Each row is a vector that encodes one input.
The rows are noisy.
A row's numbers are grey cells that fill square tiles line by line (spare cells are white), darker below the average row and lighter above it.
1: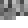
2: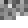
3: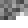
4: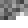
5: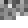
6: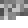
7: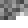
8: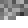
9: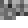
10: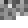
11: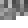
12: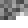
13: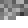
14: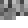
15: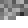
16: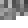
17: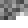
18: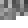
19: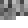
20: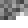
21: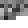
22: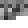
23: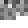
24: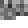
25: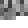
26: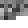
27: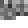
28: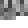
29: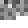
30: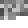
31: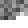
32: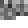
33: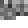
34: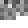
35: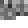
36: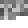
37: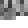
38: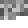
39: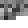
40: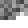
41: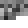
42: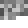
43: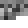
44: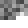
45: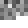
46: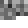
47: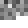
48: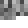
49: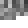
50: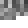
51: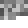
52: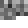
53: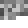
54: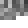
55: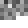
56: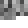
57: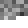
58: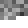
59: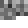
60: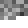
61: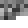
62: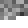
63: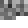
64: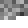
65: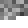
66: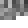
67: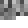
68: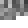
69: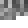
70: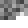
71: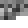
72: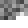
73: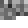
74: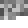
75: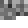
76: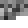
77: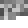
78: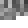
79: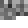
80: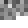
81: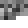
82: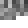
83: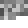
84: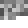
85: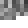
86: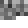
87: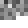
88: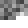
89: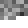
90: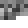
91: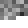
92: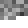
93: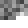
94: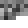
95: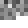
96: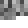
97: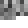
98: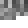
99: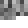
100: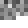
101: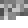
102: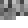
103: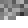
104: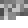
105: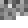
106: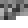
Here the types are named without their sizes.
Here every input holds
three true/false values.
